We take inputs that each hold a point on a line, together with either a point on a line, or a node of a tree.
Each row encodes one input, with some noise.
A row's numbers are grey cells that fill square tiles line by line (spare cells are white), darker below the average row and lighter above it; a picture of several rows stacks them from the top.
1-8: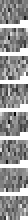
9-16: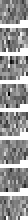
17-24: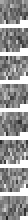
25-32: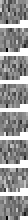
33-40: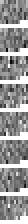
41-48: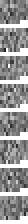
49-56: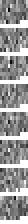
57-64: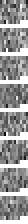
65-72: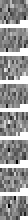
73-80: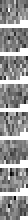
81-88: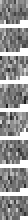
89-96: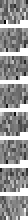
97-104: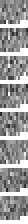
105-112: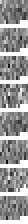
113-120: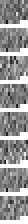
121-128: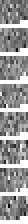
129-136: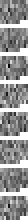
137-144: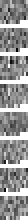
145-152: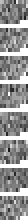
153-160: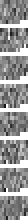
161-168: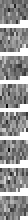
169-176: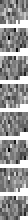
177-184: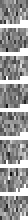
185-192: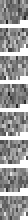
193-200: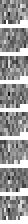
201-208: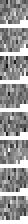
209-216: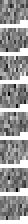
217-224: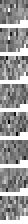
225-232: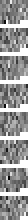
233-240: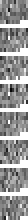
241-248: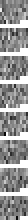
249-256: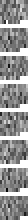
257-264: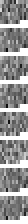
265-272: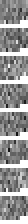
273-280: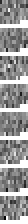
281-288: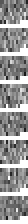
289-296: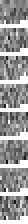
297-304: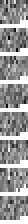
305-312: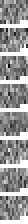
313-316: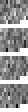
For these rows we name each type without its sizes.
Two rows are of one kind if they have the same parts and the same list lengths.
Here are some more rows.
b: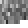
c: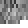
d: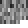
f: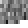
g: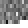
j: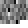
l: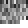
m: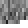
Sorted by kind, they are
b, f, g, j, m
c, d, l

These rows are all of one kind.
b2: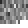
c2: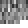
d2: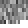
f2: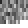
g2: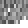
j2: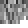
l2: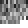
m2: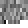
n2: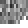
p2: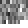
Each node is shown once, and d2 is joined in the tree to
f2, j2 and m2.
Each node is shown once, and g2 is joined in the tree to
b2, c2 and n2.
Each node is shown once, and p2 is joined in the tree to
m2.
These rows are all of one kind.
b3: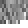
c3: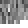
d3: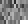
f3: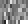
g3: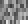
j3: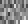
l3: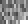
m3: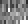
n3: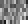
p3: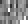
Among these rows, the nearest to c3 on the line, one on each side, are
f3 and p3.
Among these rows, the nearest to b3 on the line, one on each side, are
f3 and j3.
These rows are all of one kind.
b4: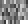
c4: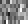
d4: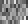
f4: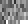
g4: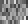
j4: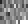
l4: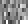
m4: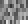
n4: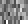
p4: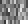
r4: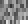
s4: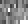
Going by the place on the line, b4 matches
d4, g4, m4 and r4.
